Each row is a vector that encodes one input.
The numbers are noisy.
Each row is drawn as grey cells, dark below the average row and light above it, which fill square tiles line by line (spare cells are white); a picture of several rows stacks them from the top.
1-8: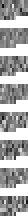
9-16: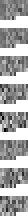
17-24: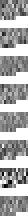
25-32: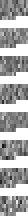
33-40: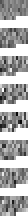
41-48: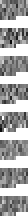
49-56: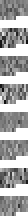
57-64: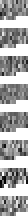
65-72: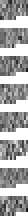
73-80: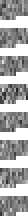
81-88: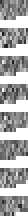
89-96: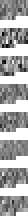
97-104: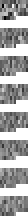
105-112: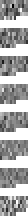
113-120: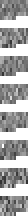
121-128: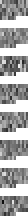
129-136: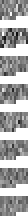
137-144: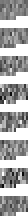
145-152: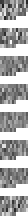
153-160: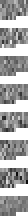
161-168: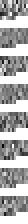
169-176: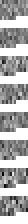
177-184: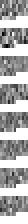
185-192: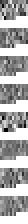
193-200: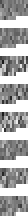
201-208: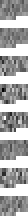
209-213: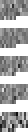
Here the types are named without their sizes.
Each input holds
a point on a circle.
